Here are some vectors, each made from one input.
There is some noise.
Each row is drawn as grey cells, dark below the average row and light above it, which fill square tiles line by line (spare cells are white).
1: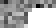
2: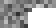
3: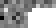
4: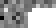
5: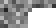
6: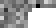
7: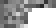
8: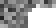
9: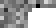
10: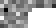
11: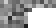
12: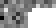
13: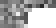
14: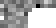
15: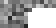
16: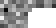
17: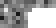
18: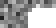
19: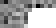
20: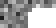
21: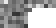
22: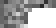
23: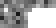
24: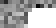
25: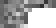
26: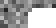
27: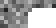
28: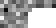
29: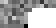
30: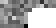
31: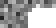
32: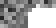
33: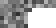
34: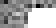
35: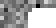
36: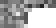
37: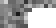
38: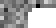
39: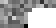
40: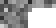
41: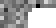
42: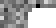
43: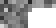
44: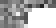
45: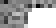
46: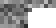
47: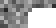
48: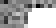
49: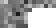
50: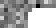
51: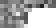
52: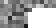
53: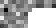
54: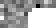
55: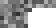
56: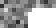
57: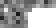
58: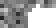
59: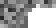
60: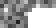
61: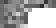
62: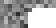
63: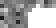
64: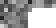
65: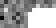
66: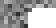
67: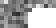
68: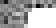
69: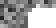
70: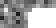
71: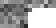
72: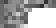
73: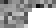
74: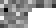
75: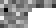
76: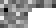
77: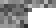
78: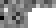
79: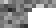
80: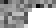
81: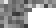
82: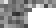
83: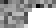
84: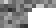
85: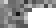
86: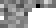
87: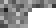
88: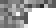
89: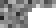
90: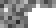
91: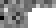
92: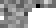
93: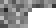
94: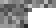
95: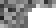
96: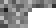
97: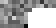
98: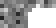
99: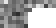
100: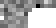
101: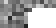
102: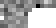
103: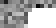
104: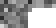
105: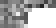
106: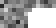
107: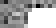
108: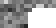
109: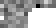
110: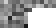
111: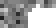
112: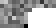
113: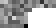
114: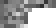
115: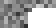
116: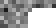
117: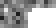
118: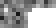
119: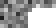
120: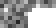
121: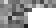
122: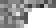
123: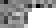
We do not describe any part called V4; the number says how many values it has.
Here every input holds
a true/false value, together with either a node of an 8-node tree, or a value of V4.
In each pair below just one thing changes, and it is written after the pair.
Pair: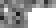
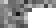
the true/false value
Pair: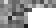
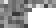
the node of the tree
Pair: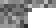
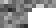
the node of the tree
